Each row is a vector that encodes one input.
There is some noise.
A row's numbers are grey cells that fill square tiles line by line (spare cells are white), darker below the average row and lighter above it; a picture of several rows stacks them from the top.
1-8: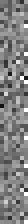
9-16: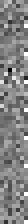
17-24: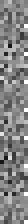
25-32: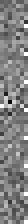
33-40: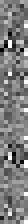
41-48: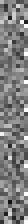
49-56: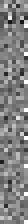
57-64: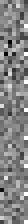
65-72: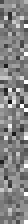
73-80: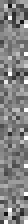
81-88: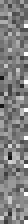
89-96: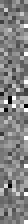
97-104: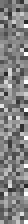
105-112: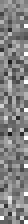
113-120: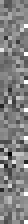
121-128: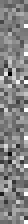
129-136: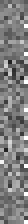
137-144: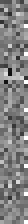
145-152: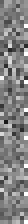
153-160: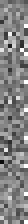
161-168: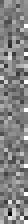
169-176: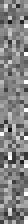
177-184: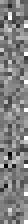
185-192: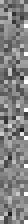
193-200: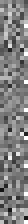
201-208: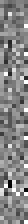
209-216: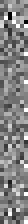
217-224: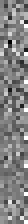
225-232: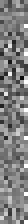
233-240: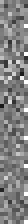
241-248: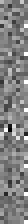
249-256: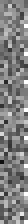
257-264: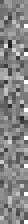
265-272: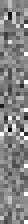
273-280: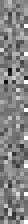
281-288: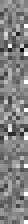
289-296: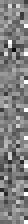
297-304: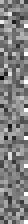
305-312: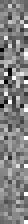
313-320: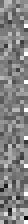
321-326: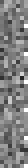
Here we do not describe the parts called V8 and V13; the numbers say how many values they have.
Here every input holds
either a point on a 9-point line, or a true/false value and a value of V13, or a value of V8.
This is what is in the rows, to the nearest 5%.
About 35% of them hold a point on a 9-point line. About 45% of them hold a true/false value and a value of V13. The rest hold a value of V8.
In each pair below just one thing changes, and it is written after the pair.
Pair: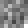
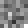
the true/false value
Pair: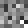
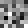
the true/false value
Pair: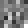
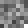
the true/false value
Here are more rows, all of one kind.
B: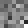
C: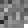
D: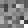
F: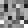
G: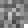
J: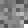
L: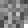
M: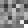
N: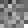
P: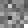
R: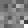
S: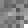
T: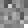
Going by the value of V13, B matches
C, D and R.
